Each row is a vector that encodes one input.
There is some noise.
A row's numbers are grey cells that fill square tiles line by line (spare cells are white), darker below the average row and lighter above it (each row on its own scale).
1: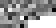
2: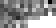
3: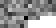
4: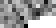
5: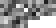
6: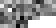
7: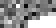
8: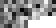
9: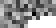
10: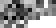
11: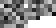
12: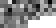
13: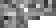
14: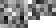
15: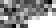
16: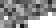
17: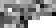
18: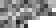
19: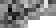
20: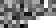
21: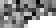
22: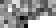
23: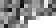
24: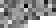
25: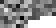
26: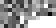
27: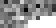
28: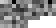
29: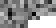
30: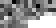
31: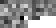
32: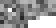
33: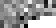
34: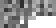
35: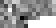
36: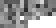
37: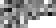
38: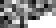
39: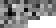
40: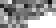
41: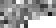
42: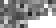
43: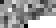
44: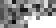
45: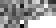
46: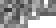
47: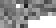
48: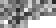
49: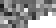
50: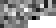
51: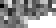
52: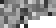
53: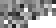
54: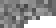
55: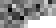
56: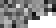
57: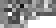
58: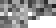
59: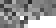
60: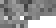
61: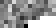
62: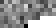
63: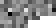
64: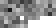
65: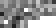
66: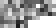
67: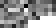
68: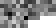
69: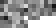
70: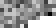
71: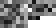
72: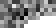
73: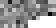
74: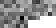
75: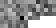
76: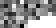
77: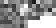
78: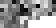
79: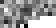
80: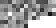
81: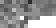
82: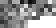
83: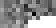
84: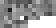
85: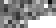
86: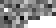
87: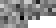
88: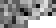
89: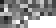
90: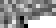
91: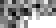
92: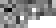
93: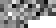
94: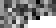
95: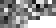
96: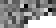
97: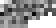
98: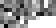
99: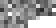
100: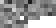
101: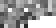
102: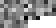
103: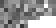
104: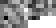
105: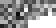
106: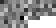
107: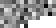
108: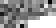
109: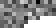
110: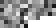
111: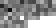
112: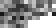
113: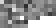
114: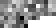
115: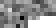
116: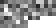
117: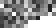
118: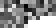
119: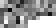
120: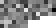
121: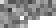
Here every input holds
a node of a 9-node tree, together with either a point on a 5-point line, or a point on a 6-point line.
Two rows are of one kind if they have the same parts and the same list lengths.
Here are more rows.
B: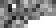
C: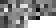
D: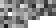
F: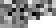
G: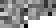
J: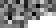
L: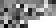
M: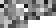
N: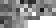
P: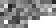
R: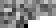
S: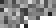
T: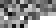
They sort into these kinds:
B, F, J, L, M, P, T
C, D, G, N, R, S

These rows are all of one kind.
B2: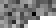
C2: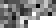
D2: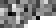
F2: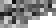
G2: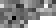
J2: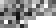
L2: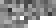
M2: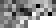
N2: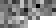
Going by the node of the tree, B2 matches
F2 and G2.
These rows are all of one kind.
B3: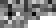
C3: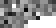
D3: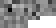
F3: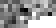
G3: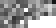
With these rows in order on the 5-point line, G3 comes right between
D3 and F3.
